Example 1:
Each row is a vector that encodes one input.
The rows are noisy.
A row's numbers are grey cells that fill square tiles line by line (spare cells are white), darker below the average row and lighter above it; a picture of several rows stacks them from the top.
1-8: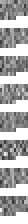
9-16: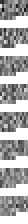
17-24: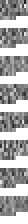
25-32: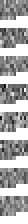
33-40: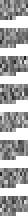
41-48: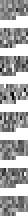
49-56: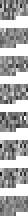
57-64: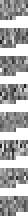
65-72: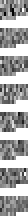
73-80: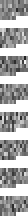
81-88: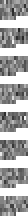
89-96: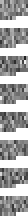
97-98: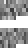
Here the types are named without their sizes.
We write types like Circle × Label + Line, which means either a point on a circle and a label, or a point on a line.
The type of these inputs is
Tree.
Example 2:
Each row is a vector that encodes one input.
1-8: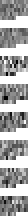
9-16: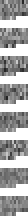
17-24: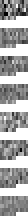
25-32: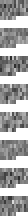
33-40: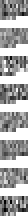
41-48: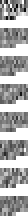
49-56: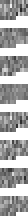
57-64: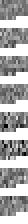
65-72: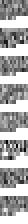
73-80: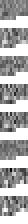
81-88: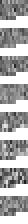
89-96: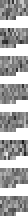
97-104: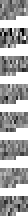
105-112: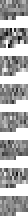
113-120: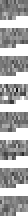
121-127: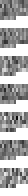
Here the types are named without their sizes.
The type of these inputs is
Tree.
